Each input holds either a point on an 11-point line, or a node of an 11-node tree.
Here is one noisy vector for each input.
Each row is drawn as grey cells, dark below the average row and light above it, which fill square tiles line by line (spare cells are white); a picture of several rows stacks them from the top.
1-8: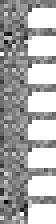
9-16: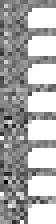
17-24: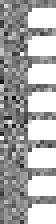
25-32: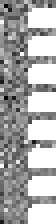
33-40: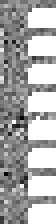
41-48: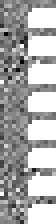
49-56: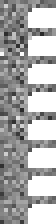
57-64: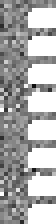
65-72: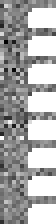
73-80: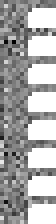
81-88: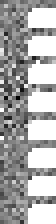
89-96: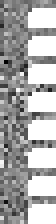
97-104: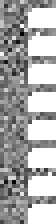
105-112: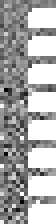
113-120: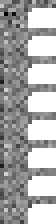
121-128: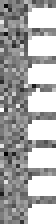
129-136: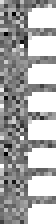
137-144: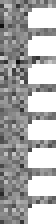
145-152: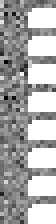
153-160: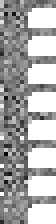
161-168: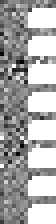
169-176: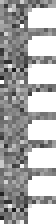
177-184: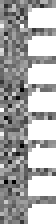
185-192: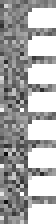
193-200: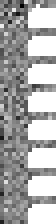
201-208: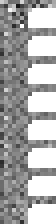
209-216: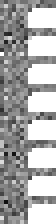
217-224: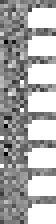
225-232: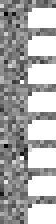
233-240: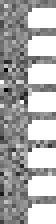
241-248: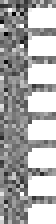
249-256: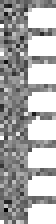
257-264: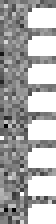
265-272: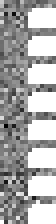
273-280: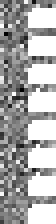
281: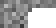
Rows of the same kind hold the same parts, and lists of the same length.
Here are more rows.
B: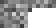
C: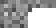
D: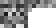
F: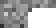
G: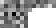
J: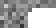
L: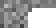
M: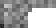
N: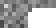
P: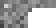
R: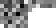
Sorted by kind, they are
B, C, F, J, L, M, N, P
D, G, R

